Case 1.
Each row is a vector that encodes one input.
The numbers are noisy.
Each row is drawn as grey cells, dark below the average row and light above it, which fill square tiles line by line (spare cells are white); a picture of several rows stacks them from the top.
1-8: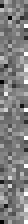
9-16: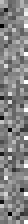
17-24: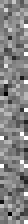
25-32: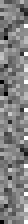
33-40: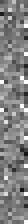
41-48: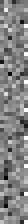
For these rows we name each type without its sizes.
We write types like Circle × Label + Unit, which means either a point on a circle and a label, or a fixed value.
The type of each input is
Label.
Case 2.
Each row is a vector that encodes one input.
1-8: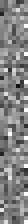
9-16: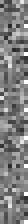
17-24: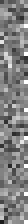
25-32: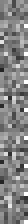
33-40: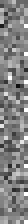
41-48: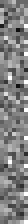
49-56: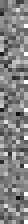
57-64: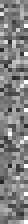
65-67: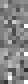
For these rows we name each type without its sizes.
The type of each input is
Label.
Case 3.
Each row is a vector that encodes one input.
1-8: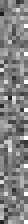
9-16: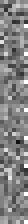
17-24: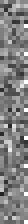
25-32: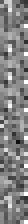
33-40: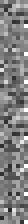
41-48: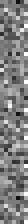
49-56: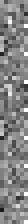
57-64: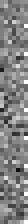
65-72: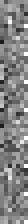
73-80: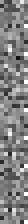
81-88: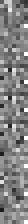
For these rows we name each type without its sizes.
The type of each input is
Label.
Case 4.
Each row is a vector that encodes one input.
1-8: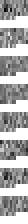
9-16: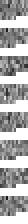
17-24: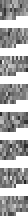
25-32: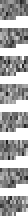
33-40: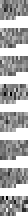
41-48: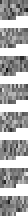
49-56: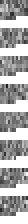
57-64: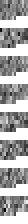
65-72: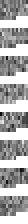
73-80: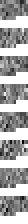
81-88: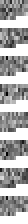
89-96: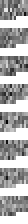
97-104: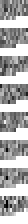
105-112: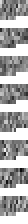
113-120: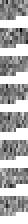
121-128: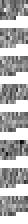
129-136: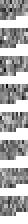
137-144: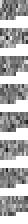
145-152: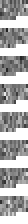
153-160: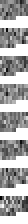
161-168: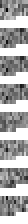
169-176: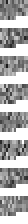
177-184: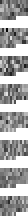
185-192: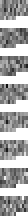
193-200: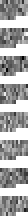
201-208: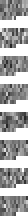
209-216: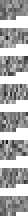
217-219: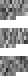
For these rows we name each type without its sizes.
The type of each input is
Label.
